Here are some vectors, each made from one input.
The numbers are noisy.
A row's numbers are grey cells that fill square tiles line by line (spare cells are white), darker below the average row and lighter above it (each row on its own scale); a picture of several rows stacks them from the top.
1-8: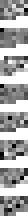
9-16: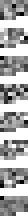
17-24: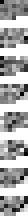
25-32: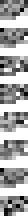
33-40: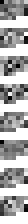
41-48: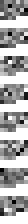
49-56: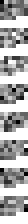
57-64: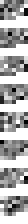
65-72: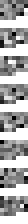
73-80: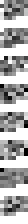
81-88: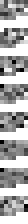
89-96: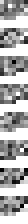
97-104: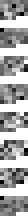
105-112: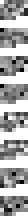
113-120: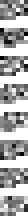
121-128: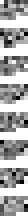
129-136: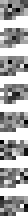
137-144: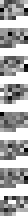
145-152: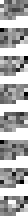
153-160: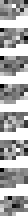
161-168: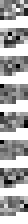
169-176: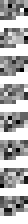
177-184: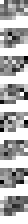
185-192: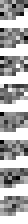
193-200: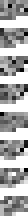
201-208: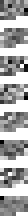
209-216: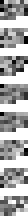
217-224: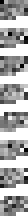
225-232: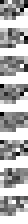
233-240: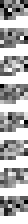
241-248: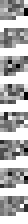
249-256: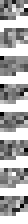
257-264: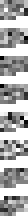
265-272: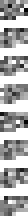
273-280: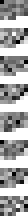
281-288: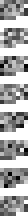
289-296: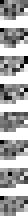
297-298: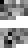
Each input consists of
a true/false value, together with either a point on a 13-point circle, or a fixed value.
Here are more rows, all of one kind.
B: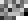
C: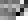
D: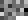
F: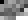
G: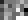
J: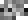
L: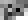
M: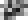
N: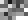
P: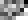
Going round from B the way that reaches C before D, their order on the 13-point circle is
B, J, P, C, G, F, D, L, M, N.
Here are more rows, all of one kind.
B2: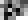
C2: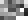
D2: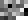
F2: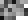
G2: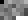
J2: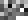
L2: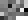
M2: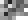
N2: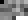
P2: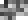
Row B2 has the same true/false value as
M2 and P2.
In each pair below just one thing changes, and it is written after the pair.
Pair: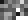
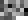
the place on the 13-point circle
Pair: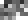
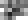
the place on the 13-point circle
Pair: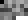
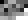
the true/false value
